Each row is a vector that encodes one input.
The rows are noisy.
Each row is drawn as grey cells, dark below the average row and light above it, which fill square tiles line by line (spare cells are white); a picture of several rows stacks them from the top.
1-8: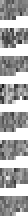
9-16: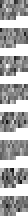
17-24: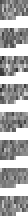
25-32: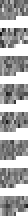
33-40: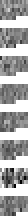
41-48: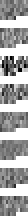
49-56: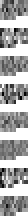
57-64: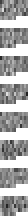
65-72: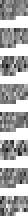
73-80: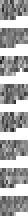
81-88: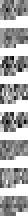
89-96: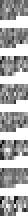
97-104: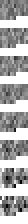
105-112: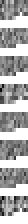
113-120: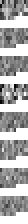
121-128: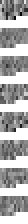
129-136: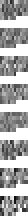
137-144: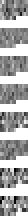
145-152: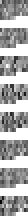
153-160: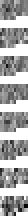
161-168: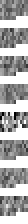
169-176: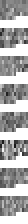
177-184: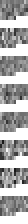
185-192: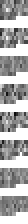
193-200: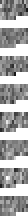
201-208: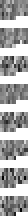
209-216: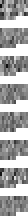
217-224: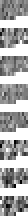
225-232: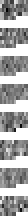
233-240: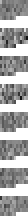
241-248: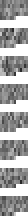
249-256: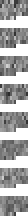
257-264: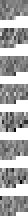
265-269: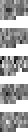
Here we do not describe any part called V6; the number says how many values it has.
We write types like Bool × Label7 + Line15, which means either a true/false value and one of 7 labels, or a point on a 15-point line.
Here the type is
(Bool × V6 + Unit) × Line10.
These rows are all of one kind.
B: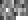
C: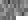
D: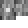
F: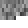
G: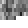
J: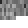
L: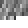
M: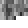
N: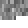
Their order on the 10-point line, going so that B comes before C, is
B, D, F, L, C, M, G, N, J.
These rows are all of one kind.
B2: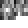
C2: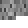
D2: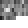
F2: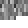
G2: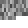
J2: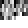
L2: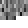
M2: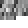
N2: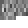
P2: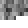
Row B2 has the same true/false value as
C2, D2 and L2.
